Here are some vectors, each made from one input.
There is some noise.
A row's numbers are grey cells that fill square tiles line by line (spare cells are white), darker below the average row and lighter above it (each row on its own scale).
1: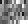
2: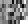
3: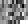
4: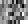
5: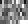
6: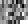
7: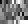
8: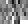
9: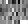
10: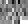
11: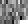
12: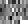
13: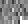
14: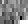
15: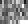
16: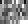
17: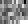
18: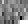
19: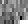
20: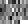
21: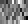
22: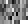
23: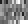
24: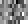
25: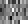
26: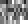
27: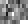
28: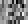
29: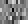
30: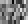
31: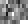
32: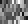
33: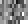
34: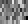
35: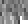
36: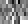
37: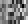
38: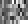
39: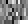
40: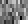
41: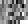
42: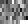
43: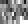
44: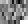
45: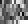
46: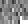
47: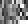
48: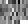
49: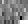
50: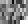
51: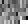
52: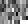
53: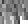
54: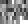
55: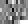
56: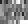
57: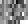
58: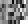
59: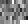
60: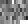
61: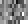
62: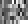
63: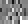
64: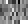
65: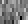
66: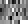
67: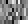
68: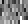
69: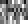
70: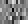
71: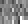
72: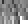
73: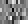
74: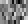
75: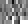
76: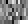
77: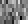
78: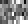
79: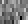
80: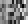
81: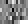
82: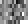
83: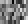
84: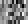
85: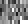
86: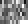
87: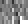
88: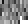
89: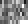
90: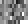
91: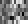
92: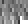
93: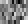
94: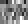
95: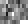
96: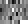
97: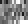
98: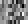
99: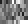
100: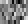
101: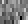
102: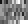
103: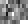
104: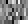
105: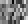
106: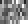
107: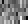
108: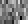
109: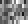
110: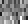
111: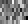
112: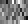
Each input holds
a list of up to two items, each a point on a 5-point line and a true/false value.
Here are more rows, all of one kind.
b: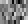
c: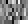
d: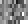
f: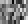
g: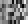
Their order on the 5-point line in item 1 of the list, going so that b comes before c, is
b, f, g, c, d.
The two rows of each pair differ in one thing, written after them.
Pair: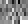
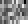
the true/false value in item 1 of the list
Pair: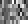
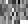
the true/false value in item 1 of the list
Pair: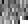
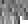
the true/false value in item 2 of the list
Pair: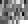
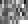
the place on the 5-point line in item 1 of the list
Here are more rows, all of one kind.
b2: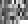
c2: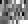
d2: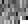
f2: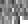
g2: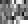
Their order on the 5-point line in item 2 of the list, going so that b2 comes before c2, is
g2, b2, f2, c2, d2.
